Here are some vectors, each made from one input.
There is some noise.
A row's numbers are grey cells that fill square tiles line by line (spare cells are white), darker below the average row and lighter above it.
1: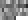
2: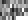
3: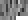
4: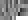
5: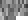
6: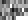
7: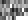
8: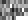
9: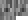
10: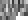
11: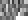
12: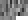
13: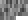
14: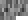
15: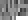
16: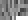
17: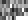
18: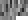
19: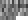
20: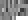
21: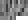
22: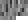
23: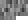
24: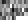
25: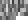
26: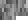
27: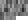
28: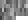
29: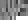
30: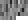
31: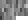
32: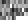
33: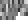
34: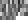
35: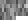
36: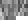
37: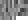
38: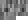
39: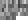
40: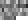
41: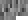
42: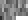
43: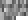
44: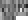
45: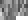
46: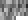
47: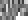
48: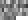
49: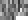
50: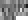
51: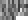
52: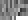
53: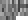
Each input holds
a list of up to two points on a 4-point line.
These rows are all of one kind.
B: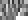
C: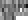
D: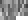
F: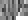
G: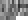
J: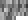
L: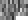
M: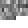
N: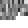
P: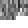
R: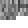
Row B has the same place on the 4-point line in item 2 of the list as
C, L and P.
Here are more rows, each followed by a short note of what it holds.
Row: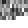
the empty list
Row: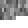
a list of one item
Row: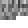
a list of two items
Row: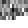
the empty list
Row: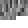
a list of one item
